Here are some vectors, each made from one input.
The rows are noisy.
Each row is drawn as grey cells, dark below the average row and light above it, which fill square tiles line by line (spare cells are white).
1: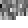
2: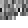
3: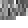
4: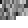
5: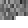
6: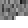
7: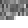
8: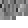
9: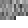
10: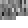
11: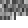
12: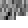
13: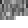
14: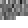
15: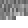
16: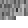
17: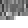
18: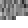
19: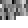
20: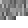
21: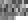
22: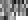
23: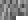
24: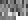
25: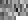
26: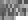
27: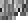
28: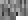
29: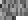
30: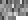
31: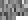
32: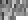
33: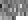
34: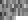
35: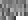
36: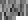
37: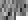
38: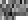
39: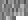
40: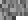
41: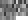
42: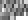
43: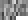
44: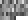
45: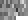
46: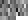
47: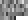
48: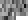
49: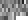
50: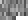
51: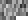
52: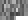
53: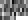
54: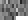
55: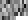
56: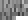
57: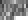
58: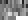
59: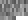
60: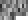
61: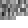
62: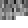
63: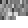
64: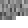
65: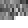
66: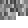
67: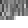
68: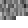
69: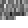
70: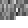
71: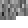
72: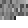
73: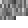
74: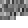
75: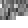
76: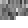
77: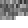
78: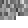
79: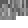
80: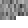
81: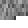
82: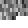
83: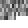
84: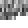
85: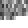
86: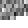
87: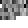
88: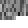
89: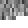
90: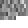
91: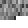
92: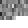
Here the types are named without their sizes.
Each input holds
either a label, or four true/false values.
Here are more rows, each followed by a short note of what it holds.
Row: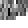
a label
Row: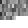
four true/false values
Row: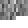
four true/false values
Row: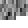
a label
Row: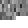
four true/false values
